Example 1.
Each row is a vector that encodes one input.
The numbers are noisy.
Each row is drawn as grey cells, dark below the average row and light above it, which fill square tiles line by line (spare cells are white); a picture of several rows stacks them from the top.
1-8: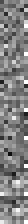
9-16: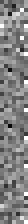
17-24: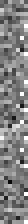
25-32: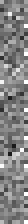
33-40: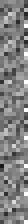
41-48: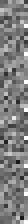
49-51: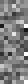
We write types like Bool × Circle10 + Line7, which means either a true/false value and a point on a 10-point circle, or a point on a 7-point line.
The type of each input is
(Bool × Bool × Bool + Unit) × Label6.
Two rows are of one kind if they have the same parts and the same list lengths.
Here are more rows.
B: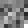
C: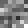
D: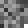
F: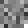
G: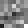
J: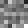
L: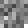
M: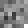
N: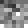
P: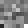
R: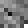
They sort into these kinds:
B, C, D, F, G, J, M, N, P
L, R

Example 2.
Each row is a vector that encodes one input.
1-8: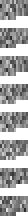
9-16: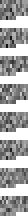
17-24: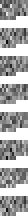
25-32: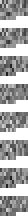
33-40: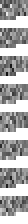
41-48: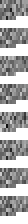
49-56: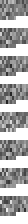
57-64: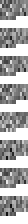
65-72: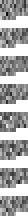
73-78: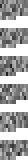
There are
2 kinds of row.
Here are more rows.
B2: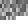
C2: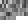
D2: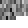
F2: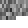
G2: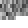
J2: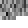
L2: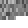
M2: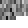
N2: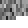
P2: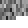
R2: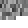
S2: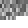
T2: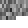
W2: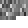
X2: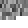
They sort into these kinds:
B2, C2, G2, J2, L2, R2, S2, X2
D2, F2, M2, N2, P2, T2, W2

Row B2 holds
one of 8 labels.
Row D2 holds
a point on a 7-point line.
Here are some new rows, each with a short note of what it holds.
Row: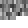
one of 8 labels
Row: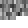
one of 8 labels
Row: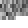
one of 8 labels
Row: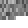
one of 8 labels
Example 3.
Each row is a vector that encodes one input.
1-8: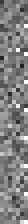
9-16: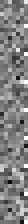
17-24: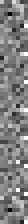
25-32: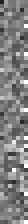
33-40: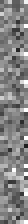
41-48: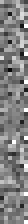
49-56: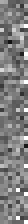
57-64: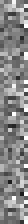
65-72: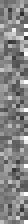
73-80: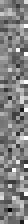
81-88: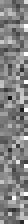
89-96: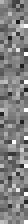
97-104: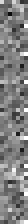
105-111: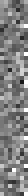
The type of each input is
Line4 + Line14.
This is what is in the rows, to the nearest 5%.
About 25% of them hold a point on a 4-point line. The rest hold a point on a 14-point line.
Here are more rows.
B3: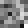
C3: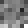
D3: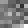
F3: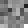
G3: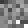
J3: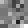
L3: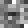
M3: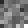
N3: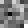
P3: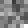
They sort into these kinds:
B3, L3, N3
C3, D3, F3, G3, J3, M3, P3

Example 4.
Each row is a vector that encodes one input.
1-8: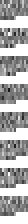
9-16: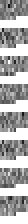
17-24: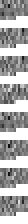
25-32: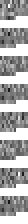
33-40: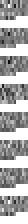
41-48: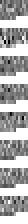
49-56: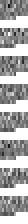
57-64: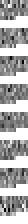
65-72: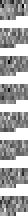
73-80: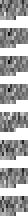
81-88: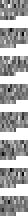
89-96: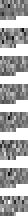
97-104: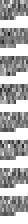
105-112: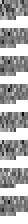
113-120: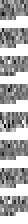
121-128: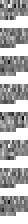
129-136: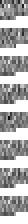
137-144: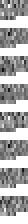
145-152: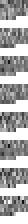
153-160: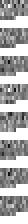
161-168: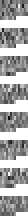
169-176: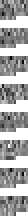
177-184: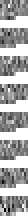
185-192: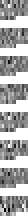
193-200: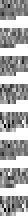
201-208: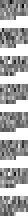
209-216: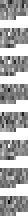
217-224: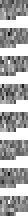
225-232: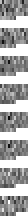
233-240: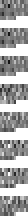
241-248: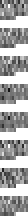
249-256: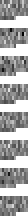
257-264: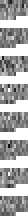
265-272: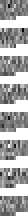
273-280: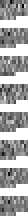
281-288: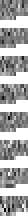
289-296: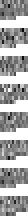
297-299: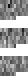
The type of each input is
List2(Line7).
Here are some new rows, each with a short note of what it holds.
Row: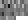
a list of one item
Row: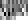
the empty list
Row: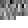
a list of two items
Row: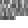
a list of one item
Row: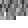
a list of two items
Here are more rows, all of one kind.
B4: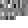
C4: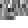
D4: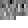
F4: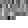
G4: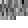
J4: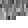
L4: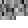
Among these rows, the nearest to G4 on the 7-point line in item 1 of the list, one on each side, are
D4 and L4.
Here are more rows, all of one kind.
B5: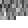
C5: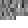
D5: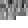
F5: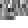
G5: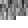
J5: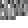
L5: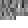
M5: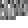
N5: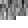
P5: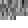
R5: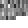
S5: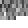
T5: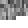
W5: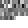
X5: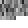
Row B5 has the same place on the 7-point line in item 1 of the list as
D5, G5, N5 and S5.
